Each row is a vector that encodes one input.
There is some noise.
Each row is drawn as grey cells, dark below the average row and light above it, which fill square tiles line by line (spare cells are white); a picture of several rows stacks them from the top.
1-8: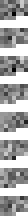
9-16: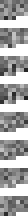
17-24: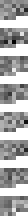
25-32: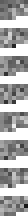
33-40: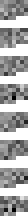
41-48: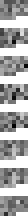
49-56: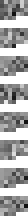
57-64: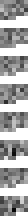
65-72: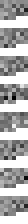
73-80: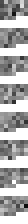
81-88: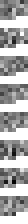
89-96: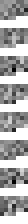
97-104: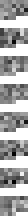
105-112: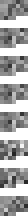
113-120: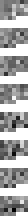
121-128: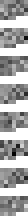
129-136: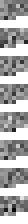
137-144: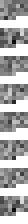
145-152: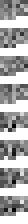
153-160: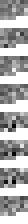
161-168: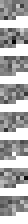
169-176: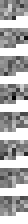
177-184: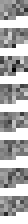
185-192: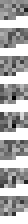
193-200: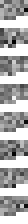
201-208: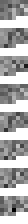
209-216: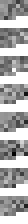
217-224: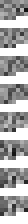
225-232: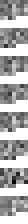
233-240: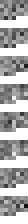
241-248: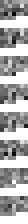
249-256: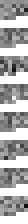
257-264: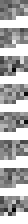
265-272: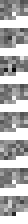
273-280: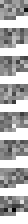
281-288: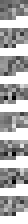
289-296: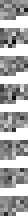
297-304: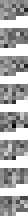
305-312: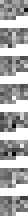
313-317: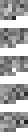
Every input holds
either one of 10 labels and a true/false value, or a point on an 11-point line.
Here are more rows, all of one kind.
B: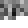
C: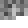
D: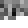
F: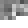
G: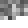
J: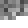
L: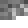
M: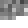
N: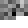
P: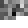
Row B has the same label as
D and J.
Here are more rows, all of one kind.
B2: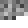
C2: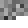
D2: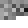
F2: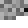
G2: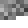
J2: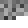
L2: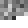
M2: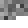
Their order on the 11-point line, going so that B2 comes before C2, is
L2, B2, J2, C2, M2, G2, D2, F2.
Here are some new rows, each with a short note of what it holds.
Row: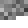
a point on an 11-point line
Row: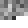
a point on an 11-point line
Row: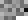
a point on an 11-point line
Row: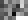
one of 10 labels and a true/false value
